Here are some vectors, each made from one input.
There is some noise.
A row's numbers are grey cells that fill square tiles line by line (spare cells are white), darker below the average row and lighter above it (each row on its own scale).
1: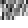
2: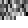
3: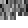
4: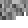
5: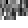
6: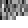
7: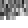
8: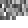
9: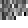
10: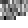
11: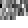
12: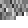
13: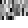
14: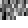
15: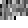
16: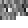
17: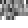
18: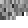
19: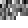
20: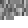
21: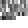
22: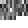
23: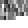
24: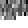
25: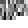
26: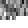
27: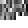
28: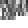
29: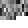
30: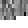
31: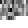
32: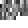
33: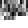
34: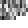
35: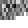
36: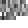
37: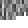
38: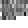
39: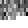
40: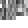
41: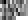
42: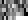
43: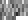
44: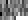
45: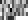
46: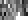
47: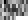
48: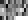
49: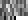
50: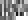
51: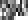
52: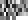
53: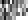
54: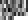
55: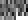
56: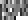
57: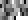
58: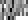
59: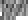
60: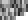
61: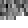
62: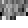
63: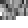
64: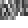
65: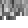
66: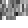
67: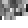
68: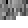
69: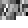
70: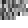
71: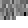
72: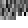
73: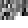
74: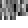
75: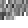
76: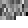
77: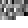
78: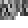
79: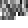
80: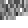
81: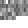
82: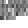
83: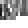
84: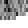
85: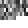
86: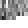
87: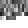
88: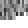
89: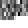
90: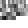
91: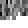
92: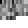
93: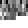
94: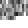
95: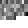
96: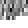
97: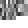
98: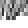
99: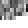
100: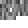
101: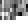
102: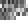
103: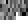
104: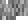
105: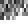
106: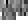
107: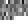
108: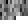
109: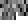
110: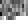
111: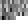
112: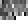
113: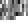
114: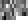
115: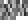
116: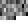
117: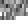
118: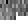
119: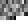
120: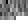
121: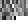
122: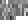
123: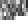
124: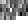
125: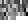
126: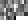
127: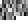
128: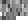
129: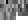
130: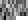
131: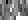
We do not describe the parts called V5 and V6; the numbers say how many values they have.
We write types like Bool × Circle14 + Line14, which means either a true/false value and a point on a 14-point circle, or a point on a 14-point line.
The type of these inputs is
(Bool × Bool × Bool + V6) × Tree7 × V5.
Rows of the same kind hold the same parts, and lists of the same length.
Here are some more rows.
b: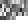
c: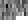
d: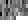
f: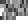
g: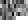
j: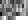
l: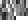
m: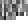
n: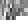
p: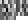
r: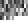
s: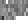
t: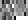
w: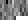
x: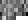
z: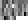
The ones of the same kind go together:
b, f, g, j, m, n, r, s
c, d, l, p, t, w, x, z

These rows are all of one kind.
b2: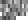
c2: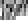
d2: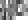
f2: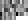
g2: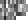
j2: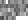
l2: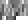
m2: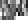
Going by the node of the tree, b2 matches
c2 and m2.
